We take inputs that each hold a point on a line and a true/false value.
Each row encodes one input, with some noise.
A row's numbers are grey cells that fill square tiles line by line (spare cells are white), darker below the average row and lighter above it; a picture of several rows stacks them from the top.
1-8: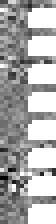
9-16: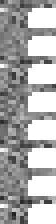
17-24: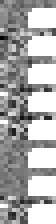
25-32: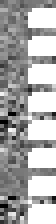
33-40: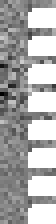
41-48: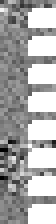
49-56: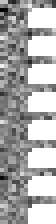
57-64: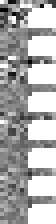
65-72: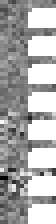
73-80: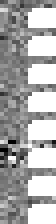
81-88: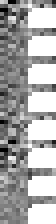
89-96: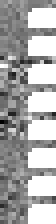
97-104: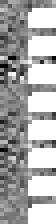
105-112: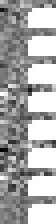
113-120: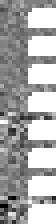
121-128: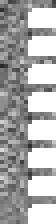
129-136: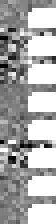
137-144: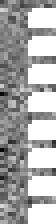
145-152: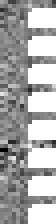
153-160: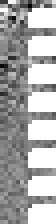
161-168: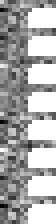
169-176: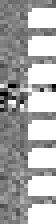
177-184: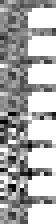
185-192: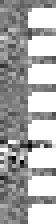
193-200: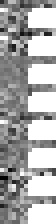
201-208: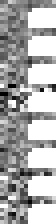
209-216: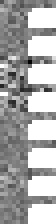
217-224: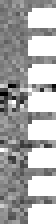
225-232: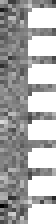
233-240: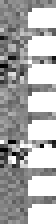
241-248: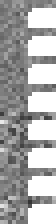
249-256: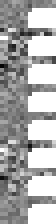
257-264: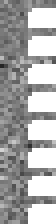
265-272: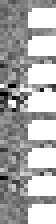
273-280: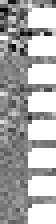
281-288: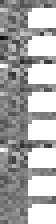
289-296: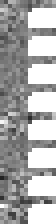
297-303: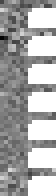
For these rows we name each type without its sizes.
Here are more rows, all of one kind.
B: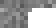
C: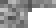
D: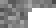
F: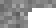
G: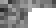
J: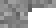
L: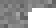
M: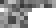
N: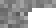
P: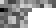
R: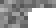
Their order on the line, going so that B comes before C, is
B, N, G, F, C, L, P, D, J, M, R.
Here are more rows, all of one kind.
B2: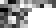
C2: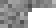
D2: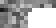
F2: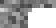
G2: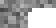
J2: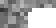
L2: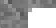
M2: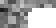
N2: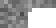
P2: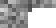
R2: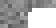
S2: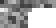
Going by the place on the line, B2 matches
C2, J2, M2 and R2.
